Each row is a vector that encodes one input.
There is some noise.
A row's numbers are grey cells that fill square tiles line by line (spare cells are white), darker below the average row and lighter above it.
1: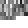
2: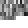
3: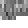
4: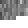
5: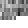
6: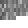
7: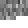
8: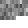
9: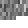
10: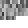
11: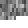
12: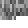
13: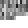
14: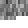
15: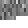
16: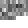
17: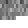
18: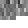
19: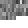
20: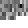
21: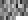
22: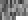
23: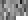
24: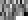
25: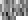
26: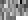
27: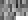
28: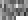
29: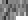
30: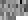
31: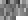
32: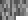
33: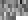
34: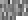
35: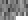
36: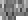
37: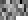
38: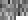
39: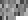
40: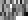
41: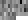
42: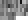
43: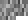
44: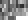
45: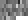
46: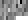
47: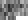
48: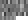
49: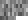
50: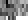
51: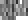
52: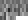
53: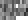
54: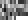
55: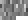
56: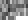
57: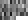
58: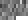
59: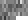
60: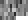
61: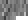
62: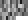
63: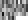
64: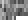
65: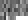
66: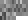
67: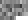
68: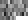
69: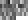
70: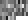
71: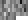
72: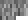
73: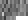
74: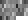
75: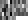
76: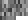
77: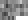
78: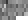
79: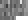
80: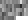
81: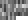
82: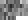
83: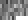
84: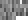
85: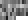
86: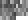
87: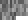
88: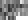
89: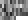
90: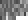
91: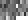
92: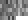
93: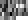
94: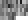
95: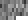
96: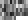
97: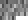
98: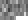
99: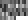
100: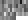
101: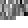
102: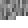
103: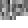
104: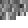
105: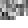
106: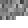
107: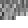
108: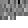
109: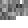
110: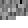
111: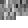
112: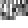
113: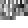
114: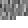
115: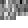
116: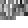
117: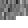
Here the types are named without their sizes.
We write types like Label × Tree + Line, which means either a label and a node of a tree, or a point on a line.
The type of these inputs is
List(Line).
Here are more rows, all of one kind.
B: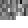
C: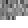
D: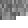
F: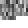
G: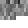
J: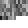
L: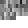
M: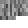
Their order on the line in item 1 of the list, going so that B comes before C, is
L, B, C, D, M, J, G, F.
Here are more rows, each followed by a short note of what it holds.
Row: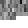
a list of two items
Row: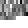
the empty list
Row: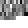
the empty list
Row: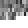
a list of one item
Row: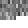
a list of one item
